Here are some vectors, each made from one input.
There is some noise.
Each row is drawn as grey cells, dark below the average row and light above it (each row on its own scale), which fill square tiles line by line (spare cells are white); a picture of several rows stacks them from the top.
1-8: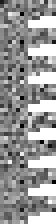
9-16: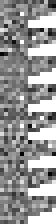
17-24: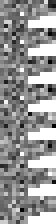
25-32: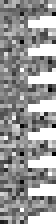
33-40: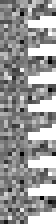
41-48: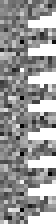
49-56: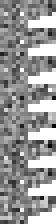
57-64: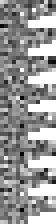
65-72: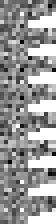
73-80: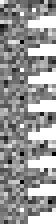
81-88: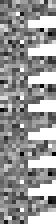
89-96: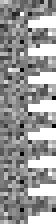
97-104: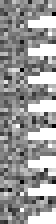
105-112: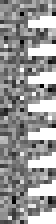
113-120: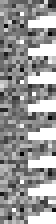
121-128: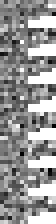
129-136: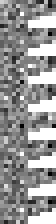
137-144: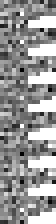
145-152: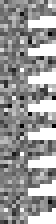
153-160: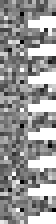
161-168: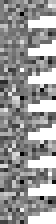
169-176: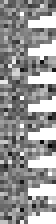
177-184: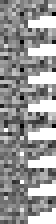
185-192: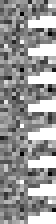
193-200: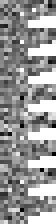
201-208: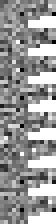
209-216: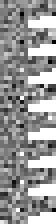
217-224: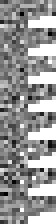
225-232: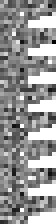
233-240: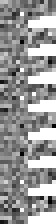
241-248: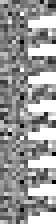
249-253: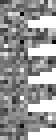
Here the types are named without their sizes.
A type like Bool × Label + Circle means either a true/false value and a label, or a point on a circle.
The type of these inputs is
Bool × (Label + Line × Line).
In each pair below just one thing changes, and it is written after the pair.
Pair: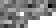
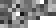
the true/false value
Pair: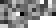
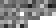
the true/false value
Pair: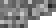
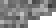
the place on one of the two lines
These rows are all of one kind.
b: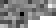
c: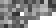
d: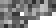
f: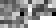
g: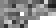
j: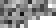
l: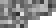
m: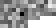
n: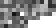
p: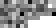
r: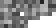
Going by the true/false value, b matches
f, j, m and p.
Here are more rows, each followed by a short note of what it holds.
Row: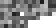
a label and a true/false value
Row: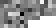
a point on each of two lines and a true/false value
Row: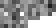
a label and a true/false value
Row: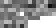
a point on each of two lines and a true/false value
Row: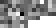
a point on each of two lines and a true/false value
